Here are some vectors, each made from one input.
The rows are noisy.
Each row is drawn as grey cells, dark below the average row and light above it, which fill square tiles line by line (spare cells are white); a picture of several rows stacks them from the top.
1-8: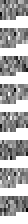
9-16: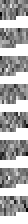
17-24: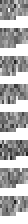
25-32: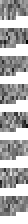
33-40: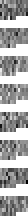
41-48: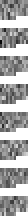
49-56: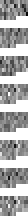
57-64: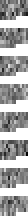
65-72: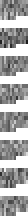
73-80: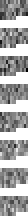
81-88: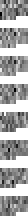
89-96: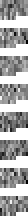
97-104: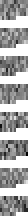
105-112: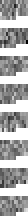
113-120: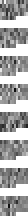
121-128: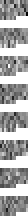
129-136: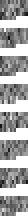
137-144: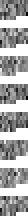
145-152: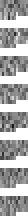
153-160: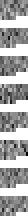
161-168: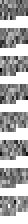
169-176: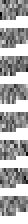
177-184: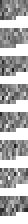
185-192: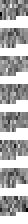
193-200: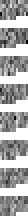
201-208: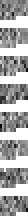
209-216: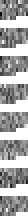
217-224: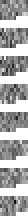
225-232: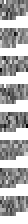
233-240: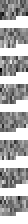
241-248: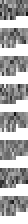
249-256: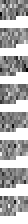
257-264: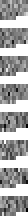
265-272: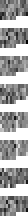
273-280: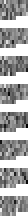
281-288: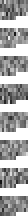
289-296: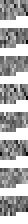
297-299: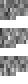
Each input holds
one of 6 labels, together with either a fixed value, or three true/false values.
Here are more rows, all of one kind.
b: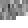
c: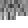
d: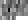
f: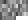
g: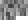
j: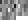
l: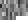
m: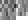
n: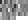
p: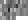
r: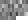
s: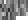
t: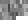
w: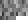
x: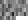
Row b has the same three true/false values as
d, p, t and x.
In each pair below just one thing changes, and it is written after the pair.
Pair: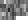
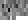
the label
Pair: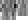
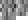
one of the three true/false values
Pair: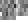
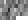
the label
